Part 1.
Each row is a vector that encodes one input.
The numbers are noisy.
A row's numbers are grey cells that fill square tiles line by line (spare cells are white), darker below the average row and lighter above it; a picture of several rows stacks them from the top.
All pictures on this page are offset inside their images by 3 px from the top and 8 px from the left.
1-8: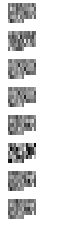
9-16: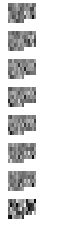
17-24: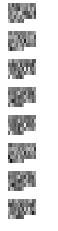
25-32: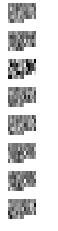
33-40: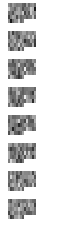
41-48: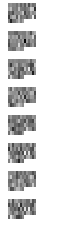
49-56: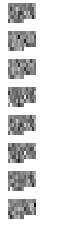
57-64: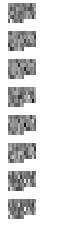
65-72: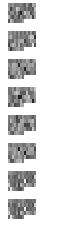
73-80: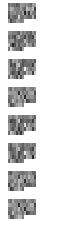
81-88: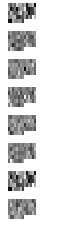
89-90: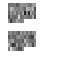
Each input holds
either a point on a 10-point circle and a true/false value, or a fixed value.
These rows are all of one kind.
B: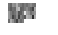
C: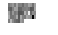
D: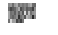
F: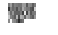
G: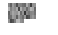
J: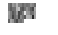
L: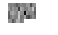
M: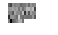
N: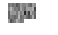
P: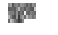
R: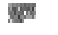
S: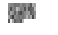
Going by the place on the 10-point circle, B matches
J and M.
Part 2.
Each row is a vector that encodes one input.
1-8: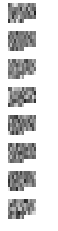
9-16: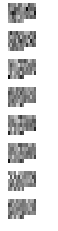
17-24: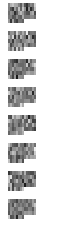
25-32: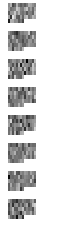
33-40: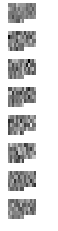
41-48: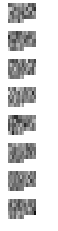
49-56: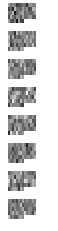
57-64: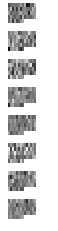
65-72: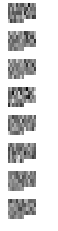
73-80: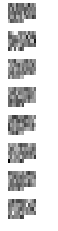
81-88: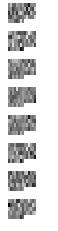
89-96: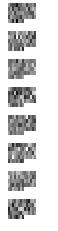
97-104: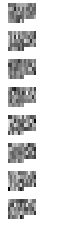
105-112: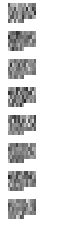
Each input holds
a true/false value, together with either a fixed value, or a node of an 11-node tree.
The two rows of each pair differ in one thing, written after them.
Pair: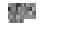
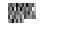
the node of the tree
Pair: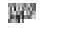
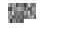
the true/false value
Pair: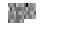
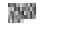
the node of the tree
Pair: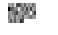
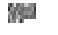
the node of the tree
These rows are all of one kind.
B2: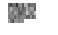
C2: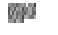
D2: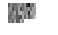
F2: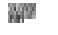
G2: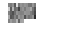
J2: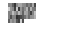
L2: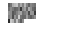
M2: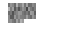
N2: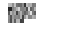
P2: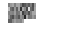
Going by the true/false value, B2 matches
C2 and N2.
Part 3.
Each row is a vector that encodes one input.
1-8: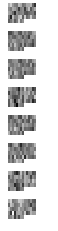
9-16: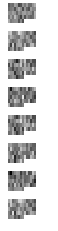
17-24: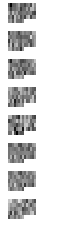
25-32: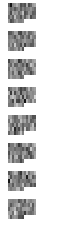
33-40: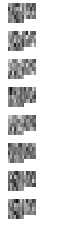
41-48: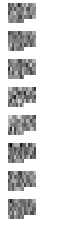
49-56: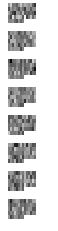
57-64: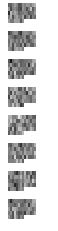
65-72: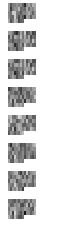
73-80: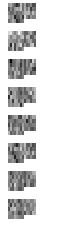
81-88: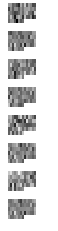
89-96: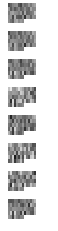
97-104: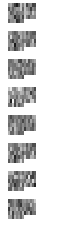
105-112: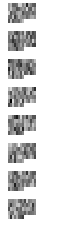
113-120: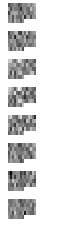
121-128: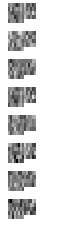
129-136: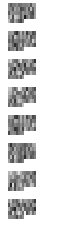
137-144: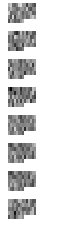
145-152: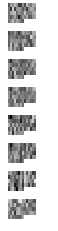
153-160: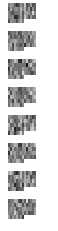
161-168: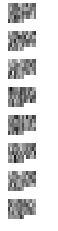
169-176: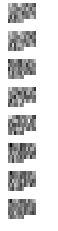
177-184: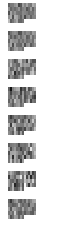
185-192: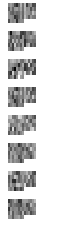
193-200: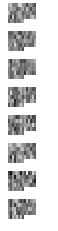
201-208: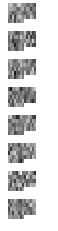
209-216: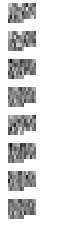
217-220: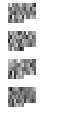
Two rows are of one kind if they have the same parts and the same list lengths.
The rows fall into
2 kinds.
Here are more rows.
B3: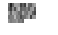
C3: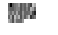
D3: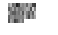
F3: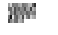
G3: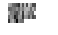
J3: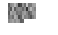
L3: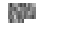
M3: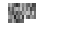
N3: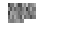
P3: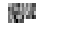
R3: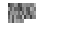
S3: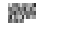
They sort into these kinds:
B3, C3, J3, L3, N3, R3
D3, F3, G3, M3, P3, S3

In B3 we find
a point on a 9-point line.
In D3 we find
a point on a 6-point circle.
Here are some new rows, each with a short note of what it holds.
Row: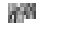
a point on a 6-point circle
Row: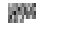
a point on a 6-point circle
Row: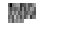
a point on a 9-point line
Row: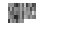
a point on a 6-point circle
